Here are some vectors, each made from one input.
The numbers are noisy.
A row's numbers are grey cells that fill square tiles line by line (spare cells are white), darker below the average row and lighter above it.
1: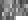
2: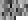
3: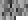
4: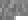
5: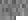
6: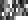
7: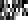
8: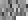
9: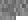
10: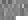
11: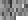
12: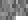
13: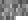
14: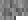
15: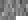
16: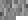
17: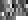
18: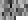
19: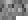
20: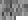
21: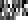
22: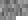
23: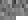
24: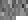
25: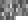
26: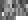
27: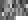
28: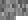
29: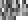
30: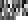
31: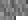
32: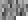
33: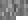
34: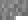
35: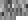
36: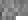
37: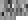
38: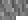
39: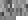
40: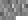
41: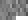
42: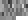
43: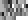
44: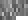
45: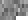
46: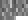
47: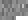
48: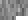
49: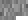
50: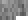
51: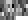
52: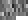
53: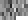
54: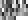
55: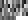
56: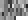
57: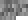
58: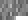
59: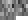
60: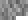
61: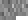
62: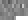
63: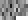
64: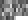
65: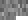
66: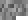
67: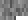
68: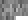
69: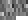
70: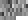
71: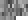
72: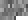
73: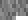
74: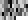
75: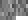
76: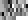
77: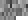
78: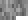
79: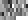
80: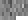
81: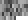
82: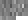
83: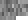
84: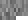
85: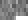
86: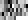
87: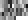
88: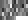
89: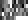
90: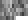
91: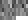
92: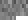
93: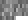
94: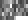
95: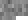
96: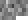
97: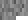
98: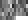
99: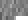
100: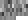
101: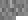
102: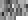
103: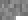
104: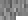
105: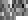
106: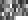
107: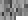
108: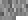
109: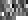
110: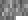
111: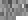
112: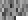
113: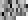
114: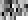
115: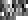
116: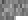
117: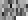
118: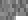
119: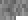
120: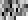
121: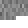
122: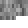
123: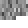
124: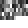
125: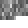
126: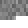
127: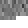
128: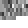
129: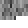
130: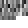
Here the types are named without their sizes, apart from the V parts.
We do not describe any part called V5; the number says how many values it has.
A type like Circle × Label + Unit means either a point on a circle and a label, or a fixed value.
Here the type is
List(Bool × V5).
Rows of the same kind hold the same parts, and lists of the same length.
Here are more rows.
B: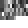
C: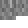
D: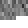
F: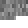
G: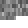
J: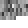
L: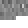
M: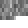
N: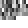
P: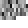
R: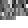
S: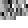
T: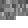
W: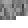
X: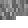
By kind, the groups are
B, D, F, G, R, T
C, J, L, M, P, S, W, X
N

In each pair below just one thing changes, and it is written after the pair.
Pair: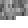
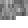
the value of V5 in item 2 of the list
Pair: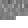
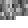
the true/false value in item 1 of the list
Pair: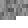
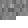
the value of V5 in item 2 of the list
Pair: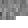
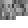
the true/false value in item 1 of the list
